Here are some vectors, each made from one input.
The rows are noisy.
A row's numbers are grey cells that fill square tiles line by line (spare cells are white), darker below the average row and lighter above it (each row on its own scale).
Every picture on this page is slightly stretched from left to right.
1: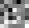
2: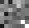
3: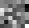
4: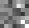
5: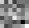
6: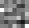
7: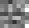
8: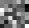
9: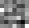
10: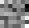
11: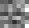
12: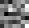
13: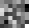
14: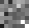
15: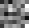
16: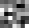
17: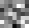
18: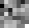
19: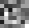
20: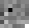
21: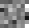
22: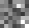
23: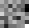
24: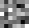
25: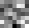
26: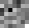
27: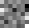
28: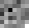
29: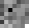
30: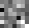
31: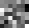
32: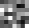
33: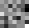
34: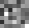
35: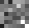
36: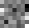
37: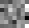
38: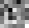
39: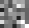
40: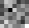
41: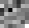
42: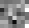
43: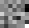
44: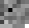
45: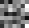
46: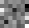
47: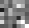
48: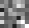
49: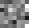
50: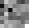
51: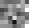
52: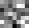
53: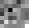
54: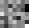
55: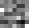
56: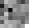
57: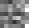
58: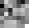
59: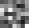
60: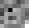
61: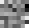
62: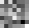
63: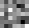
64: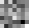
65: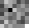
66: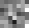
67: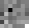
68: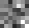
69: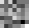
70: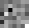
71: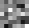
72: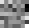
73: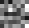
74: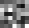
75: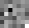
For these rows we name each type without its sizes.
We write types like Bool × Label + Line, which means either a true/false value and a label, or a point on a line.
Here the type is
Bool × Bool × Bool × Bool + Tree.
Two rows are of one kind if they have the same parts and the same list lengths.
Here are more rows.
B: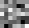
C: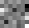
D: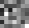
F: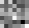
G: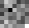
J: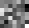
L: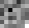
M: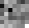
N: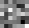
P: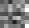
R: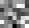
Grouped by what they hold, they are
B, C, F, J, N, P, R
D, G, L, M

